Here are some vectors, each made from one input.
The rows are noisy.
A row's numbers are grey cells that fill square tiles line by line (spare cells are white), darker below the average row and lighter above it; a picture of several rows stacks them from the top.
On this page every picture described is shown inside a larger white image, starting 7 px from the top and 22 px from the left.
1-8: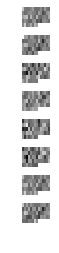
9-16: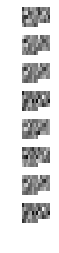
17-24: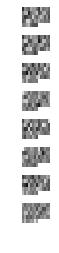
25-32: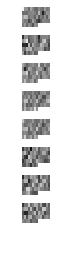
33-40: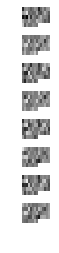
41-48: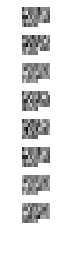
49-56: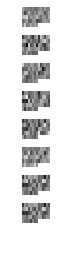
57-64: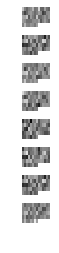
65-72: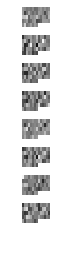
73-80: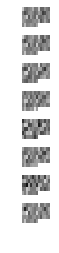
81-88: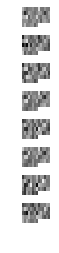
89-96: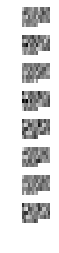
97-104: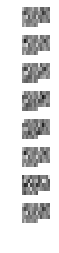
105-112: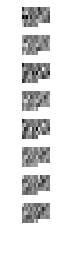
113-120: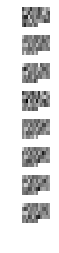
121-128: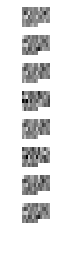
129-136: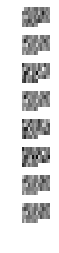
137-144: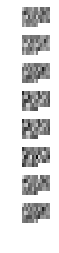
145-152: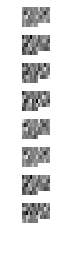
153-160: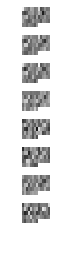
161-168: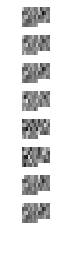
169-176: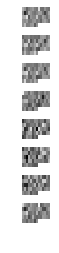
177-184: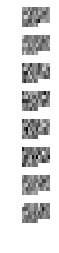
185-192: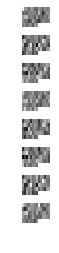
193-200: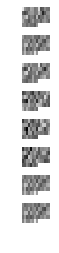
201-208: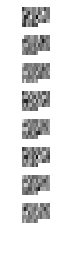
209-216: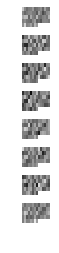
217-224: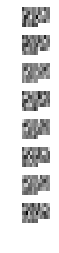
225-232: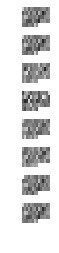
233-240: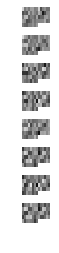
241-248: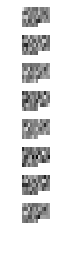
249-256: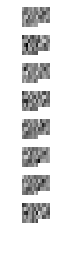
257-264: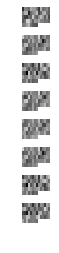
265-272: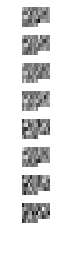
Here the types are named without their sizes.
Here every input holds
either a node of a tree, or four true/false values.
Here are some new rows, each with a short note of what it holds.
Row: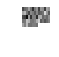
a node of a tree
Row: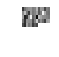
a node of a tree
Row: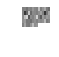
four true/false values
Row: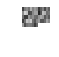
a node of a tree
